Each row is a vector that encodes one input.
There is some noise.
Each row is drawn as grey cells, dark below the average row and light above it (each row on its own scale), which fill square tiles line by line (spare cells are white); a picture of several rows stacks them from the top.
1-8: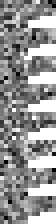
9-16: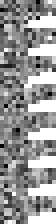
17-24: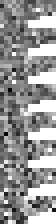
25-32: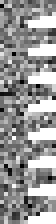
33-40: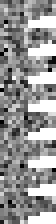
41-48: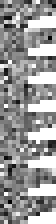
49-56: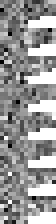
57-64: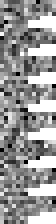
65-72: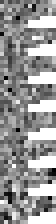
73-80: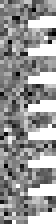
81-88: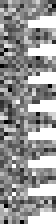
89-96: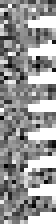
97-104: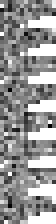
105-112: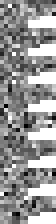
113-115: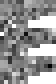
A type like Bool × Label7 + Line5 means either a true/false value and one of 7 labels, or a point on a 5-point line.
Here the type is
(Label8 + Line7) × Tree8.
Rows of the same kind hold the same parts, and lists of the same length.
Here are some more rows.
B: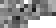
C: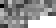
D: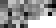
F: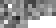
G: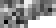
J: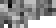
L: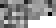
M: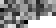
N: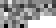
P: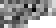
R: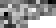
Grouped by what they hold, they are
B, G, J, M, P
C, D, F, L, N, R

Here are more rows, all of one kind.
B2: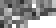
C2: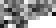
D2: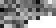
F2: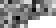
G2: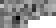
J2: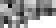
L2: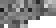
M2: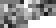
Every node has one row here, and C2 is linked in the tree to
D2.
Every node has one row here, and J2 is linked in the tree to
B2, L2 and M2.
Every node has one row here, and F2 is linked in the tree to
G2 and L2.
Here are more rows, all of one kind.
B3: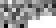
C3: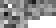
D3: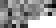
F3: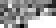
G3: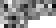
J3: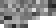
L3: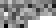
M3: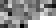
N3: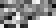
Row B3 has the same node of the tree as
F3 and L3.
